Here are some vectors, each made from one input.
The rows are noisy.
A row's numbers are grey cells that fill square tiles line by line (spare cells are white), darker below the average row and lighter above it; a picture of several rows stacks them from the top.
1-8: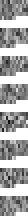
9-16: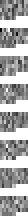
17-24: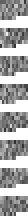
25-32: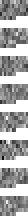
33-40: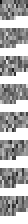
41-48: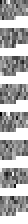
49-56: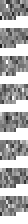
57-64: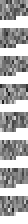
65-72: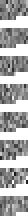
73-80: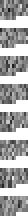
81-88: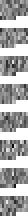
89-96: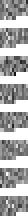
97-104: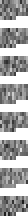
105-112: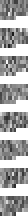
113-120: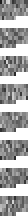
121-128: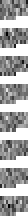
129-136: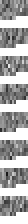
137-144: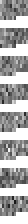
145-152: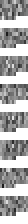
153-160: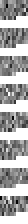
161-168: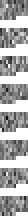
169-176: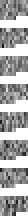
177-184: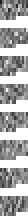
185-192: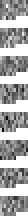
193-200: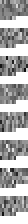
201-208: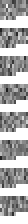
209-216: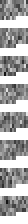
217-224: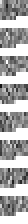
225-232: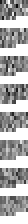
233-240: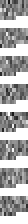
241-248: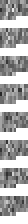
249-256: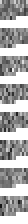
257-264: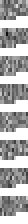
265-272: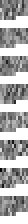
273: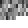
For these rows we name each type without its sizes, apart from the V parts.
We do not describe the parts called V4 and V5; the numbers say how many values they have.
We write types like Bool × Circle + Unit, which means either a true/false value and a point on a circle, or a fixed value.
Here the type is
(Bool × V4 × V5 + Label) × Circle.
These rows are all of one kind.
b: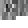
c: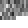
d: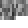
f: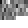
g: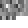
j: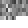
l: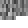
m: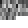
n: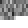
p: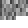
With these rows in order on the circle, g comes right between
c and j.
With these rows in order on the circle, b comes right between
c and l.
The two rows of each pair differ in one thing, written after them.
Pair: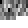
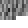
the place on the circle
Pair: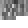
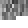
the value of V4
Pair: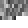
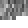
the true/false value
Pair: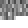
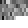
the place on the circle
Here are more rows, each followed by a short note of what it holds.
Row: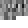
a point on a circle, a true/false value, a value of V4 and a value of V5
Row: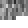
a point on a circle, a true/false value, a value of V4 and a value of V5
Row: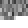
a point on a circle, a true/false value, a value of V4 and a value of V5
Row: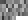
a point on a circle and a label
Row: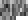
a point on a circle and a label
